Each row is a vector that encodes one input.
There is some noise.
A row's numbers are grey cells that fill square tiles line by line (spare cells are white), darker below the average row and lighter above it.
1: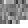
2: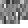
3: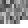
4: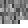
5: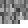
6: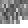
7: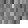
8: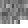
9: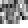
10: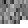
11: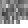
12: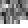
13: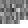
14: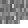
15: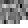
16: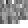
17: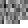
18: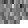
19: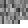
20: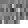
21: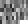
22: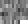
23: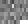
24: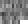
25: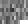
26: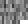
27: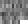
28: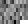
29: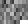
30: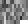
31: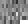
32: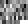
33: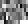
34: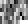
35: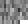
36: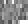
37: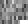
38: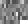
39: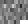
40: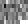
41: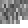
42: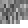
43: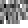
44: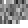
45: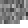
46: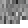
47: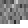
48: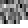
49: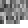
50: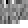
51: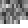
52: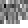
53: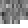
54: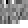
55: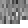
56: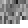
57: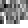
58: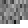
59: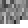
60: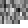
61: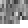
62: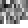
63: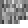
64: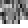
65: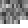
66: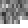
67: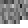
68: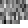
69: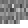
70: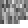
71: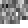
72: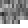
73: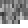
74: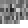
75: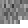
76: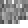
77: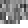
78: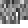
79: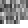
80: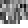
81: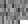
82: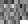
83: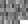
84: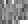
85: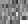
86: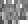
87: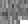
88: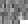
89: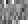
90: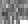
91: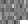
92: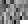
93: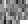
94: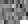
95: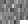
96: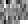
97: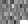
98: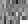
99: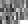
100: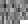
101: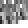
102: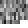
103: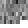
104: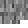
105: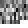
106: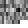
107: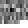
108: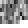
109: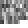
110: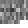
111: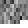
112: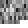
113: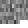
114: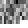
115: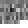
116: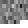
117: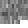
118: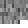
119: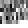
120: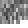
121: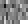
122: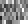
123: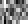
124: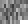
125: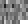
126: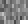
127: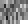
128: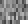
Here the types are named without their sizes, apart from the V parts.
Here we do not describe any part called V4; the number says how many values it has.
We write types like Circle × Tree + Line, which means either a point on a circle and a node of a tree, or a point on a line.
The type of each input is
Line + List(Bool × V4).
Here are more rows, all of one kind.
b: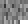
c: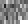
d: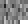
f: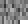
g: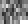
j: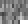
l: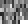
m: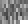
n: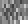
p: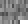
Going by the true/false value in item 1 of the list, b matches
d and f.
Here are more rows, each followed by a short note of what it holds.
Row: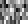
the empty list
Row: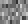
a point on a line
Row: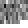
a list of one item
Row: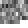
a point on a line
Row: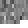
a list of two items
